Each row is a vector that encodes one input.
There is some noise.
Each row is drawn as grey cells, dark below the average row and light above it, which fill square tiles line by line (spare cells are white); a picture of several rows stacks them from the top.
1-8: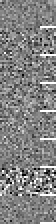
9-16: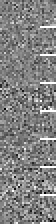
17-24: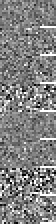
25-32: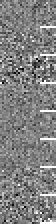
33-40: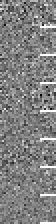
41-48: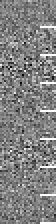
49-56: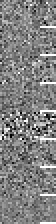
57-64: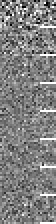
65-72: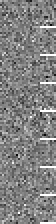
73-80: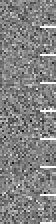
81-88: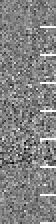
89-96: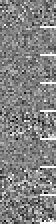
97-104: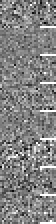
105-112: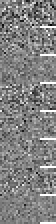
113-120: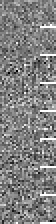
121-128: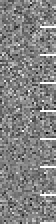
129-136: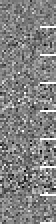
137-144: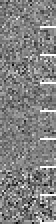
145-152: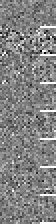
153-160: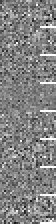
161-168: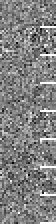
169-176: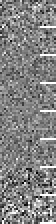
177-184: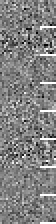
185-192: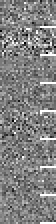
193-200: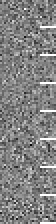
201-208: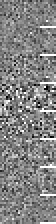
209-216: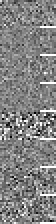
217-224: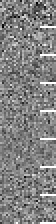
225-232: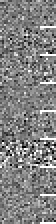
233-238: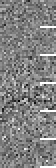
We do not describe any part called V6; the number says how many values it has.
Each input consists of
a list of up to two items, each one of 4 labels and a value of V6.
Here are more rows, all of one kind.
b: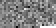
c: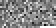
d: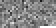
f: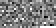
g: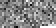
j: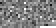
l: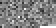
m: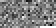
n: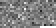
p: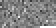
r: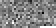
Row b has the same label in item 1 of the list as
d and p.
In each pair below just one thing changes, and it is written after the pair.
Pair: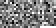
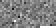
the label in item 1 of the list
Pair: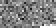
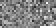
the value of V6 in item 1 of the list
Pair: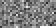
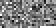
the label in item 1 of the list
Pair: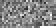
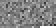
the value of V6 in item 1 of the list
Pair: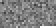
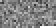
the label in item 2 of the list
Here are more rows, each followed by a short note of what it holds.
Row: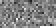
a list of one item
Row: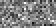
a list of one item
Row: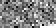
a list of one item
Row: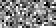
the empty list
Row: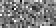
a list of two items
